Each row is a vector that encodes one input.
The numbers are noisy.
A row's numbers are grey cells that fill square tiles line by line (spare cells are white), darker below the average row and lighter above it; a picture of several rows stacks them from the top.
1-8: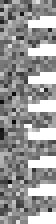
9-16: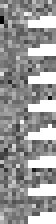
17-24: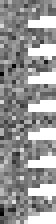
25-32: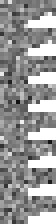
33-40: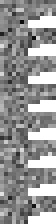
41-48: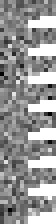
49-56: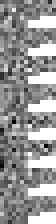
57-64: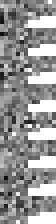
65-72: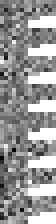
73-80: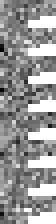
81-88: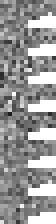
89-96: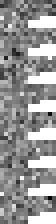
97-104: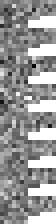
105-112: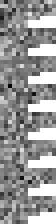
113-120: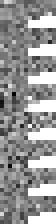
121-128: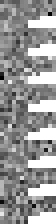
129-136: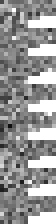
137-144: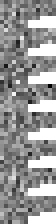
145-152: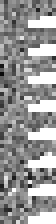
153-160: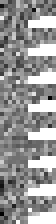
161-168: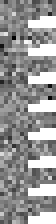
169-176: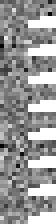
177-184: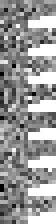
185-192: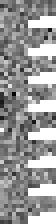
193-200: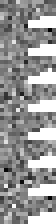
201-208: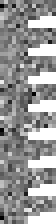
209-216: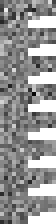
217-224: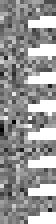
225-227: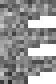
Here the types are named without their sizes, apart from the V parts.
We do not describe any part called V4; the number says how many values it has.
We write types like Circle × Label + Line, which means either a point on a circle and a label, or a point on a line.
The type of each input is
(Circle × Label + List(V4)) × Tree.
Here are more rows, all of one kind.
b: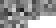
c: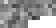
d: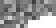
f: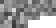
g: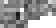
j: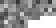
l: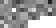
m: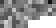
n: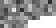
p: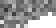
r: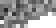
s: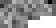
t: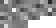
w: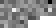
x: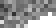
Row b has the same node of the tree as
d, p, r and x.
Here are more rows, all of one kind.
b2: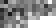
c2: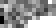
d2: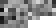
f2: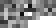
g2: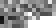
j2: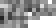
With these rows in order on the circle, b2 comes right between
c2 and j2.
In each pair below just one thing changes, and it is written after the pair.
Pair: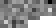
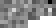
the value of V4 in item 2 of the list
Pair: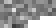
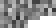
the value of V4 in item 1 of the list
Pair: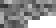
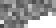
the value of V4 in item 2 of the list
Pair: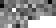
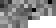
the value of V4 in item 1 of the list
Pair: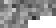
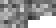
the node of the tree
